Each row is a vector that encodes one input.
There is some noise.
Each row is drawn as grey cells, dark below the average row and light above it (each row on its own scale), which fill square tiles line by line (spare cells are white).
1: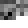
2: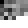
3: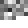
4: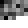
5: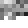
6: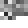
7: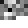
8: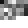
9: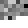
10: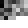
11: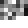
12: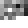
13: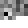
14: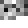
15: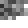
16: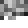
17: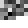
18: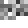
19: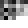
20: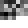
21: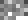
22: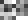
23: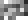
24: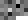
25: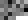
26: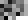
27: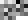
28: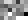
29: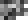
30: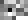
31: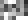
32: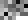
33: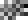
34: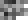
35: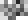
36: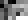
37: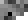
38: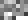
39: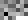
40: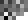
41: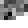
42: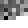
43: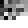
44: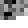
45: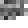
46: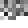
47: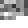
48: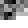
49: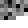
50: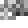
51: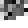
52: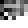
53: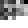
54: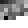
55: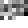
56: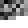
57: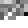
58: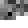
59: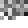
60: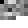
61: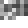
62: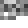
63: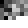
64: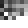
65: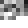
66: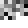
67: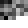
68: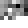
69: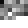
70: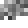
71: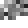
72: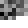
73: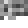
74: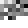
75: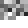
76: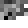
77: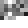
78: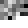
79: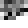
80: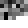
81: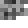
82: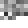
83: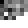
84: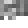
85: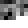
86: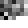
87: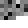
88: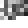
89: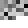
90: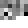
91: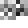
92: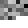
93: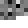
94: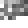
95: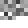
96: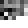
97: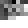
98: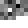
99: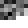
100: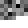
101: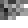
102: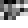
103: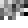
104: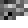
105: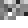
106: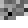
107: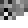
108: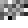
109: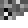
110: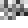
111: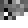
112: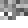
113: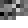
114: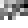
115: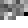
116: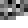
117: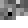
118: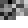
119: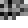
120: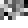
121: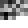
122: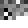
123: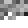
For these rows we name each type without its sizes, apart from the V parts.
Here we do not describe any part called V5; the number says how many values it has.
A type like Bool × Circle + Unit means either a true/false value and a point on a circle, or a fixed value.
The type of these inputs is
Bool × (Tree + Unit) × V5.
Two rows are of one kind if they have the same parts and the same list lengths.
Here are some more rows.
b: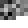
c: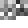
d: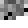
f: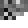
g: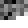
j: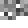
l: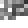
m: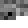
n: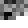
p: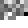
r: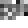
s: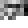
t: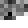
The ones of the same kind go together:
b, c, g, j, m, n, p, r
d, f, l, s, t

